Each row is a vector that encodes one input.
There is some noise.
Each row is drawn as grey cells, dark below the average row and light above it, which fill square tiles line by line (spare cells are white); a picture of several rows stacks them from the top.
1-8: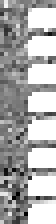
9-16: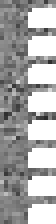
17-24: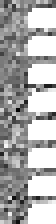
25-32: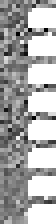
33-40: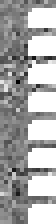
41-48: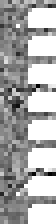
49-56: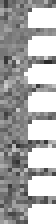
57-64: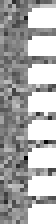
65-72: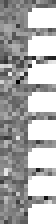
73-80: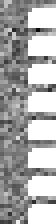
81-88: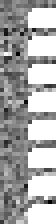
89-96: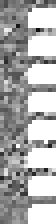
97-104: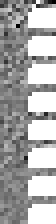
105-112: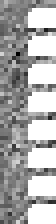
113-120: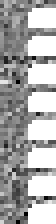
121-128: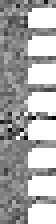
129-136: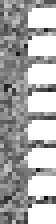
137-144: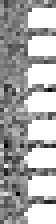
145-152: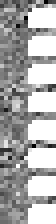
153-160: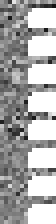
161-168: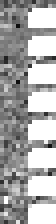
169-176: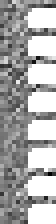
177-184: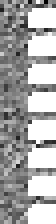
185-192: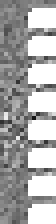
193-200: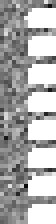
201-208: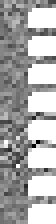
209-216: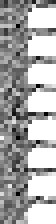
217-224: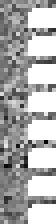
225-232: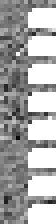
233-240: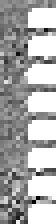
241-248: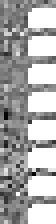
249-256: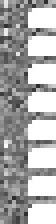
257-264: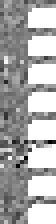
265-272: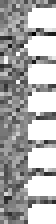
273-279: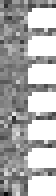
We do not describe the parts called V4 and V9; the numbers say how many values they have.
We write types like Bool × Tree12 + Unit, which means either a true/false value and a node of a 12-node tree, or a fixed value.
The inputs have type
Bool × List2(Line5) + Line6 + V4 × V9.
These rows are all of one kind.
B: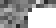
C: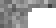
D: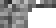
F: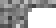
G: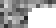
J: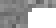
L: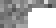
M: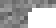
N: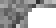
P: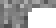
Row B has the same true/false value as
C, G and J.
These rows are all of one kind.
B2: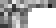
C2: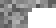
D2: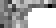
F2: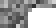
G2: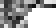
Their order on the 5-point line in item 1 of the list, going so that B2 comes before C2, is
B2, F2, G2, C2, D2.
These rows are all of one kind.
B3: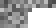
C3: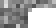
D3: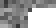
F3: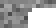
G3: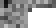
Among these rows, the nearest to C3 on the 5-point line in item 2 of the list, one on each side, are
B3 and D3.
